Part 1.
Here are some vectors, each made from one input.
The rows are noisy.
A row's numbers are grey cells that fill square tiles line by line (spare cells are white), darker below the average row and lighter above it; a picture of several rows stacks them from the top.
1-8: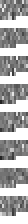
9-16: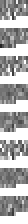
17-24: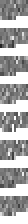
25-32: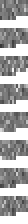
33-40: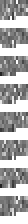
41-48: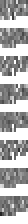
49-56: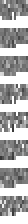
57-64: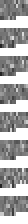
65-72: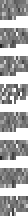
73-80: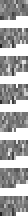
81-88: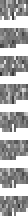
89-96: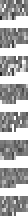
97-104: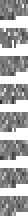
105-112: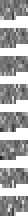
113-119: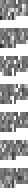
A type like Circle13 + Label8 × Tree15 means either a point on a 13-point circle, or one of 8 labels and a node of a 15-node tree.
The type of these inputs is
Line7 + List2(Line6).
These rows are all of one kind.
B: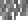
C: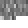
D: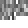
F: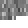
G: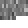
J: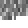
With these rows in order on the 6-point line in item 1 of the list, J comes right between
B and D.
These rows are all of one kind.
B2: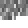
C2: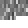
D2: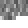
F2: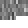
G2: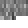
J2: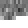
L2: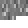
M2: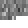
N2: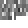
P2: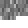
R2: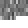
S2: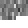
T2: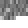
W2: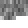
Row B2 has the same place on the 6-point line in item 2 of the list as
C2, D2, L2 and T2.
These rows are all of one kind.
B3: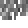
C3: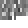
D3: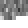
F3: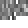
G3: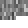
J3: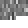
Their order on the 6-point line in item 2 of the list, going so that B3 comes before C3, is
F3, J3, B3, C3, G3, D3.
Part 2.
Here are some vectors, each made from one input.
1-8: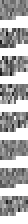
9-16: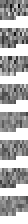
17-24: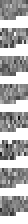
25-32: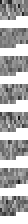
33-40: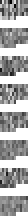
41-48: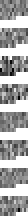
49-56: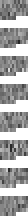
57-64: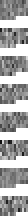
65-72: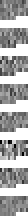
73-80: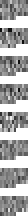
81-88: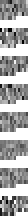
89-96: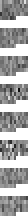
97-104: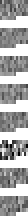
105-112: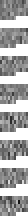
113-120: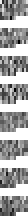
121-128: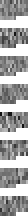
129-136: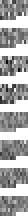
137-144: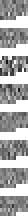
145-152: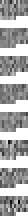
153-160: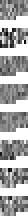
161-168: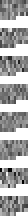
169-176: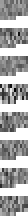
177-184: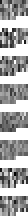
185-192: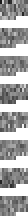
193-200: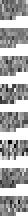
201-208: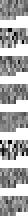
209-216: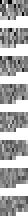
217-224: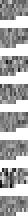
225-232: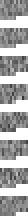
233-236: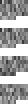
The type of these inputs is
Bool × Bool × Bool + Line7 + Line12.
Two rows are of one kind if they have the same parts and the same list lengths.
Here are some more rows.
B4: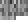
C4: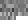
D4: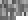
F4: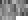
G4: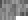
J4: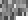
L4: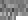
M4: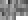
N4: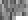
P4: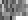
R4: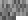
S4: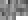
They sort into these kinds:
B4, J4, M4, S4
C4, D4, L4, N4, P4
F4, G4, R4

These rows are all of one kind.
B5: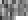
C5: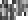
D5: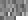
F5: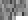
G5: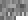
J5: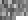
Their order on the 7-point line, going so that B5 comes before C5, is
F5, B5, J5, C5, G5, D5.
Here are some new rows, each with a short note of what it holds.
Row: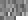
a point on a 7-point line
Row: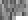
a point on a 7-point line
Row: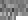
a point on a 7-point line
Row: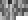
three true/false values
